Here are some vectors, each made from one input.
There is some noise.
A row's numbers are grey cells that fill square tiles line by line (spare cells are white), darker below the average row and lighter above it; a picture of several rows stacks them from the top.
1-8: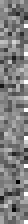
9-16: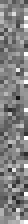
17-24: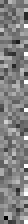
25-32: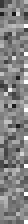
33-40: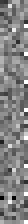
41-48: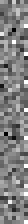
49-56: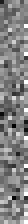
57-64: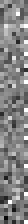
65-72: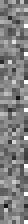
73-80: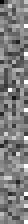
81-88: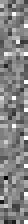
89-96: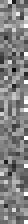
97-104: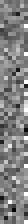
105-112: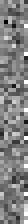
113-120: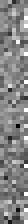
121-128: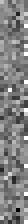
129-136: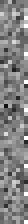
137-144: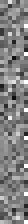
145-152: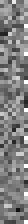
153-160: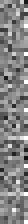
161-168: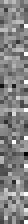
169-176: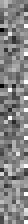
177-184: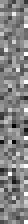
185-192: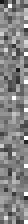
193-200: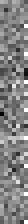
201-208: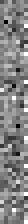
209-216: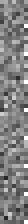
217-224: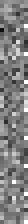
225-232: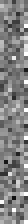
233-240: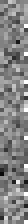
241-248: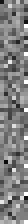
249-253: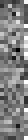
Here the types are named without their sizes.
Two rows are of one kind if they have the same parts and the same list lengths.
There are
2 kinds of row.
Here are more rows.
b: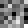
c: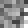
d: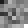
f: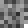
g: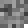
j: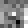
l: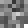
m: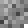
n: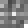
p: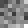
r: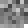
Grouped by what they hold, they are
b, d, l, p
c, f, g, j, m, n, r

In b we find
a point on each of two lines.
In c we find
a point on a circle and a point on a line.
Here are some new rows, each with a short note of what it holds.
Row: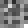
a point on each of two lines
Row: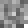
a point on a circle and a point on a line
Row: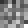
a point on each of two lines
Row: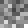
a point on each of two lines
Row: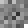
a point on a circle and a point on a line
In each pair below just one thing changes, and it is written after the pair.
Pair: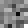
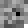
the place on the circle
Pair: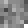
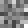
the place on the line
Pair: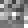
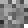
the place on the line
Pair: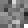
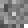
the place on the circle
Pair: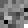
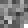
the place on the circle
